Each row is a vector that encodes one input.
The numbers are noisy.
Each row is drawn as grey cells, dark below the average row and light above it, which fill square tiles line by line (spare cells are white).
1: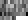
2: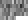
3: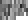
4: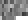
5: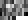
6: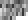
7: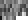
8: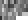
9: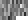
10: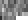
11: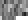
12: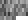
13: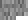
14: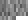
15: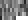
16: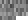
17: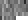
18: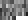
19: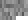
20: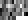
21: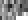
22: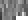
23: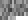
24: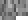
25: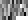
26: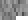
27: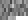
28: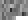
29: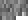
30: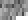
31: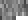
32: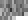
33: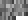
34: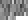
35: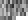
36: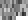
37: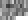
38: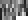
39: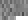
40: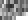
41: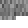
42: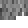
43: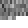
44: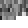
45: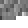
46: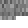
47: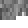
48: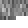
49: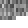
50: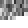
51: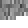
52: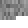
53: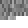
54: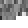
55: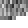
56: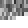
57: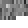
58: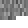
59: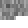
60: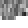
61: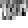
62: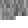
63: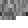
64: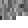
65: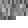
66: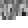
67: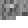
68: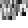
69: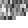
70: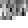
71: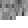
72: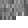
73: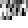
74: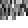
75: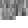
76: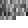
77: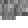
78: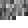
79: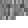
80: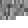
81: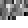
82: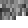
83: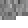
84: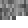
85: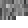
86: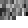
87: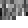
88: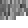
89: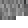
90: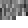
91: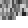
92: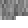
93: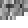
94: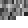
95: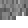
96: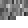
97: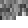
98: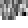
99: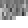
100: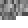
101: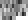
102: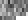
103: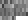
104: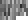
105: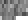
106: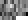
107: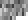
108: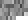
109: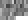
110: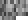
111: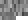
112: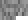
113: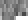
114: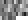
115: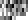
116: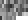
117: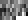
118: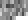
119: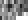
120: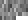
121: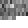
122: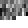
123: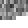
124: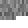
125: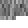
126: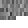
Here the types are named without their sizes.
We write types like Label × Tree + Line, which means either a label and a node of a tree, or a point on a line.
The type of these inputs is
Bool × Label + Line.
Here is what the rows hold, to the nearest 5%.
About 45% of them hold a label and a true/false value. The rest hold a point on a line.
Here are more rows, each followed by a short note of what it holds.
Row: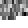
a point on a line
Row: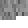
a point on a line
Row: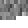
a label and a true/false value
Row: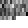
a point on a line
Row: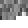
a label and a true/false value
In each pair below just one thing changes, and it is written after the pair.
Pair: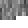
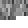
the label
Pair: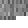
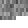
the true/false value
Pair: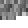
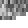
the true/false value
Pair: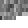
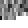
the true/false value
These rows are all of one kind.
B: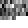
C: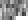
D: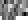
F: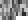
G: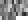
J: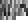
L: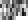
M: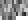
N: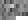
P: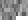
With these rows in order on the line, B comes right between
D and N.
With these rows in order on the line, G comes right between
F and M.
